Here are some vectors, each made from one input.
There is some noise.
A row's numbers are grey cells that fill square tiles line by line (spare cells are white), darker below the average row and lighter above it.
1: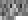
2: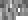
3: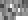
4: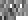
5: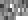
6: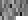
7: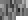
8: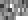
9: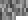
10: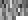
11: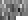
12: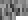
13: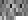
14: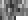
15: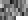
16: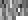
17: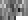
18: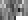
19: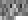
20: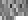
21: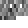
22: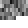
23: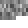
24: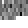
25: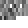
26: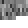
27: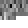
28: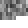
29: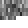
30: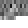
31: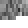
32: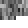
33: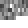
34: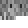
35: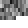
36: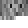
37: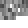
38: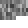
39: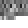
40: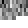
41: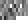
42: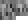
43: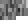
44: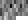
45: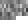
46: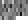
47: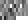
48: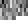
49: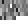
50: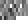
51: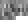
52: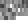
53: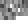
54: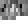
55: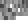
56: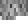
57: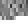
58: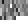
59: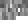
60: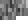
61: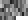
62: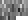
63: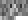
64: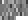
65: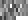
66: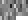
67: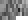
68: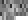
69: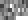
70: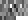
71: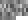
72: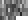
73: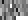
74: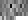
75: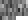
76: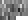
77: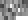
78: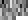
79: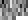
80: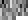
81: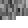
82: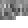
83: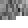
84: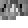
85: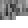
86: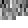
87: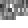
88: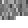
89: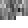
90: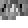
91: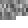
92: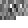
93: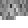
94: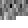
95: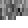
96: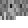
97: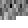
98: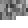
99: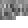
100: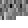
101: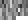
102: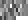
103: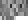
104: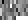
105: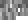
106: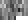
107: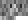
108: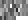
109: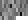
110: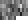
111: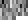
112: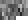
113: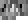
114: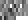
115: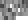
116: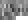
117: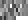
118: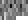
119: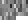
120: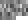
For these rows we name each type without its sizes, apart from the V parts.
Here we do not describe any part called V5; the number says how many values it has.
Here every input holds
a true/false value, together with either a point on a line, or a list of values of V5.
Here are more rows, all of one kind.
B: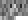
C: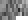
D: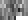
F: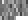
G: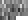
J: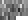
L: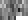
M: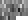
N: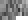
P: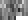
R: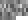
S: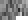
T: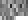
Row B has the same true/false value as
F and T.
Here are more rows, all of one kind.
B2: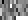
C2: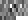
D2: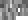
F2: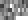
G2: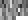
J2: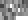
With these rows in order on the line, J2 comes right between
D2 and F2.
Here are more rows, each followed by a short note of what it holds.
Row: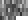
a true/false value, together with a list of two items
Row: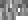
a point on a line and a true/false value
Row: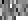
a point on a line and a true/false value
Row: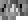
a true/false value, together with the empty list
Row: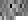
a true/false value, together with a list of two items
